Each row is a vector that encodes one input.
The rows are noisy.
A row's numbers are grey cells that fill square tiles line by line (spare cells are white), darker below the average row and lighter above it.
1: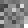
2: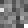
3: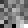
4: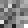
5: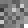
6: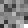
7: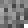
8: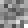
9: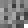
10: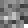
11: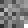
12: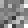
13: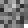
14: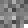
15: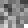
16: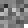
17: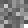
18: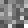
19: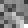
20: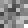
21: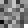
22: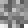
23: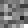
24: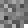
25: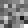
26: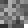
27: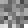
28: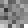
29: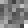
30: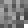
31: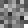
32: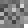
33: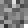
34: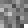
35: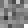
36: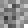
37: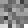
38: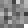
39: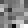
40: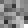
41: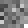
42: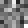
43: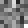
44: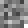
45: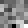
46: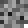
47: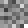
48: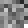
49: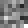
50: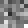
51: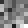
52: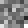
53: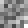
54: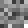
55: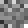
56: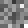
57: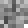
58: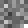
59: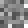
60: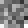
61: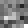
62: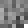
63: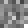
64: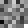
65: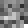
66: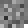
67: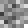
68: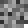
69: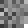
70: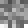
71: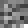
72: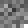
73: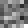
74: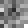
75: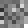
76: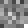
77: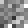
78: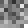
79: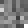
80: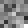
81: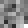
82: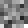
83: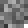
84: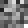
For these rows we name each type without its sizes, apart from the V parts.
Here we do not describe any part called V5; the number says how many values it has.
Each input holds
a node of a tree, together with either a point on a line, or a value of V5.
